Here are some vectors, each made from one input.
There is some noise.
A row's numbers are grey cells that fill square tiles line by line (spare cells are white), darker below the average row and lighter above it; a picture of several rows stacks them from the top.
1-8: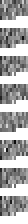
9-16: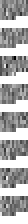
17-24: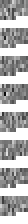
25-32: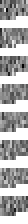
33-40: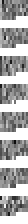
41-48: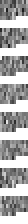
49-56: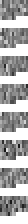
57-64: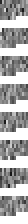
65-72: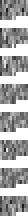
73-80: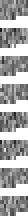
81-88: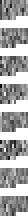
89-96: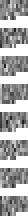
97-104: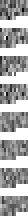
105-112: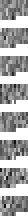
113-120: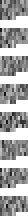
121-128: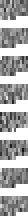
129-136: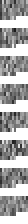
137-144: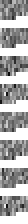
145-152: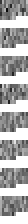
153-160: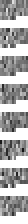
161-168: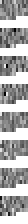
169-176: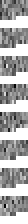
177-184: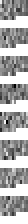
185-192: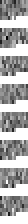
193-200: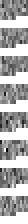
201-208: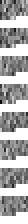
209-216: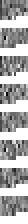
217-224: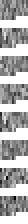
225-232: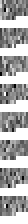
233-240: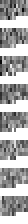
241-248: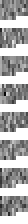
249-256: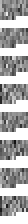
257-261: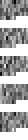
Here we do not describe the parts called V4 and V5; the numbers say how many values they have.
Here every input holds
either one of 8 labels and a value of V4, or a point on a 7-point line, a node of a 9-node tree and a value of V5.
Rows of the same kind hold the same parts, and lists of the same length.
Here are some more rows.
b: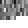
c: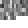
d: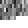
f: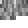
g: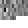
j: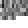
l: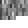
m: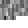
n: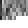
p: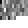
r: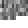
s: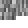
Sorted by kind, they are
b, d, l, n, p
c, f, g, j, m, r, s

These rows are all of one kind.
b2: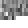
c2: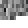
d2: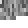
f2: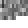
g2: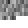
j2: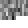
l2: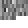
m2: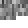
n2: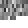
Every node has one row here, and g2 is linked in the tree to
d2 and m2.
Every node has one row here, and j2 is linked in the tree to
f2.
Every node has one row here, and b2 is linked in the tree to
l2 and n2.
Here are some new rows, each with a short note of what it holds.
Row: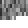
one of 8 labels and a value of V4
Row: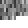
one of 8 labels and a value of V4
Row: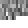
a point on a 7-point line, a node of a 9-node tree and a value of V5
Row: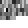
one of 8 labels and a value of V4
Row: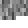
a point on a 7-point line, a node of a 9-node tree and a value of V5
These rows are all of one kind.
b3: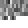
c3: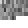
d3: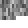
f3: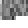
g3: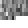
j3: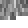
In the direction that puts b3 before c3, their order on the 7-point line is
b3, c3, j3, g3, f3, d3.
